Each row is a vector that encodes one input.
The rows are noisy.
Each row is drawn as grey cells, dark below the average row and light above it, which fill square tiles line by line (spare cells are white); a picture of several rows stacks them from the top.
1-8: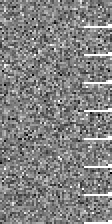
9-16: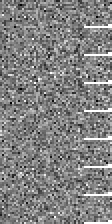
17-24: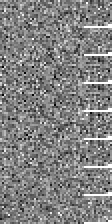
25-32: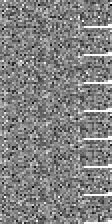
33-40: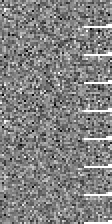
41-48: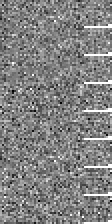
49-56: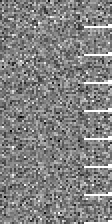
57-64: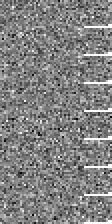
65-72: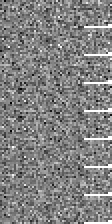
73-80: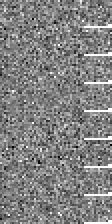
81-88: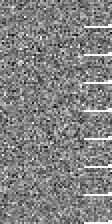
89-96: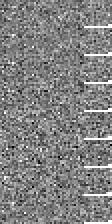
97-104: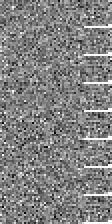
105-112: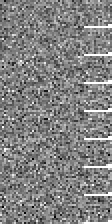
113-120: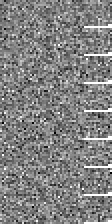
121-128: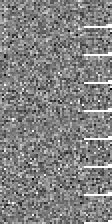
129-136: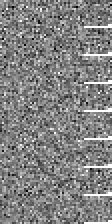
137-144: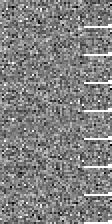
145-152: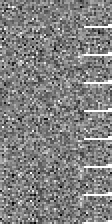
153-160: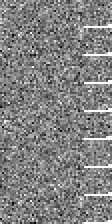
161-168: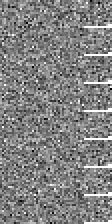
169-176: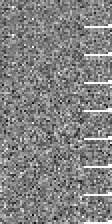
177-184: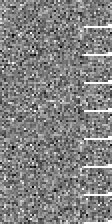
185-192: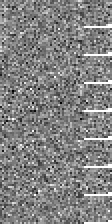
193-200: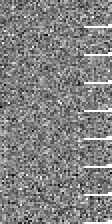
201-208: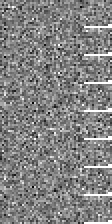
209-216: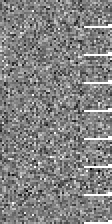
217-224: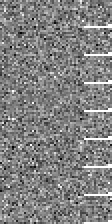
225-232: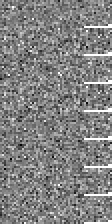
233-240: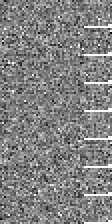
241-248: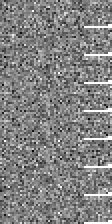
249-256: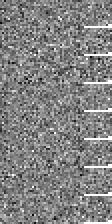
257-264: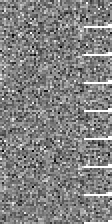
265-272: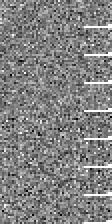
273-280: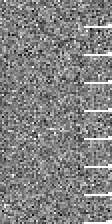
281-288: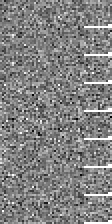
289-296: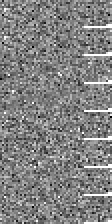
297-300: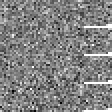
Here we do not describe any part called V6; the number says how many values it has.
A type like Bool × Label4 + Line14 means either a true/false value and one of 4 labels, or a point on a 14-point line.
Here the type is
Tree13 × Tree13 × V6 + Tree14.
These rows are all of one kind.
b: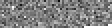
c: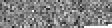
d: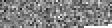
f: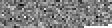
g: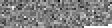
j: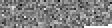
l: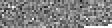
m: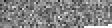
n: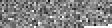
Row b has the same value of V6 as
c, f and l.
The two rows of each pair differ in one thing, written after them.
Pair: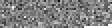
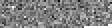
the value of V6
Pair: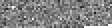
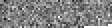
the node of one of the two trees
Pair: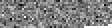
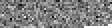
the value of V6
